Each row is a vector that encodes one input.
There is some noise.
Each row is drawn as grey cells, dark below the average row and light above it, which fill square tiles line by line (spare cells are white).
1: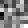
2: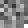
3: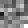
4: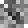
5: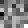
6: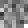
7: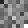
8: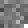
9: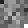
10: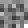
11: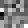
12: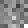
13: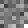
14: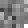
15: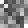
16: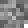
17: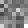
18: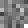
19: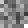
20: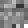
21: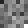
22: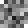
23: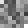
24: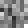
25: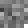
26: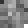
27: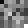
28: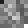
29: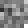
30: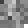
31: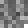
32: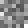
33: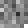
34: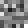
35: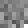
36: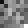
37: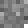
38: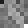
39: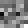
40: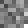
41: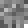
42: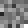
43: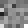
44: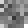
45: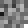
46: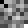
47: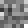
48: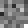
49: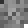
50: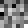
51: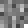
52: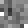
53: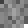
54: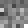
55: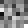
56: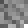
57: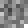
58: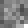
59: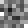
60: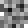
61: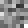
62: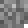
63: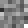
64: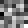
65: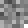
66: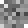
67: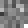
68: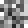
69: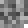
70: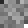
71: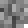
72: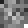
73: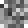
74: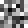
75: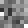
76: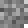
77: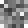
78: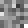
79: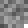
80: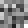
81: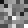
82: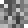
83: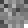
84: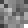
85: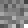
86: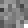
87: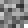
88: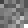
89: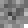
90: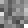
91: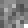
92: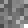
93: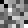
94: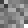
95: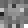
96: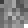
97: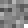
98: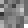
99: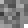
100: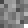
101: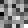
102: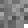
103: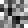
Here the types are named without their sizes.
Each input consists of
a point on a line, together with either a point on a line, or three true/false values.
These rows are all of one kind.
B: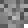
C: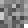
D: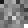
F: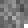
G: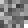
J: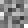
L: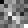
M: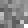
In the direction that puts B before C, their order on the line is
M, L, J, D, B, F, C, G.
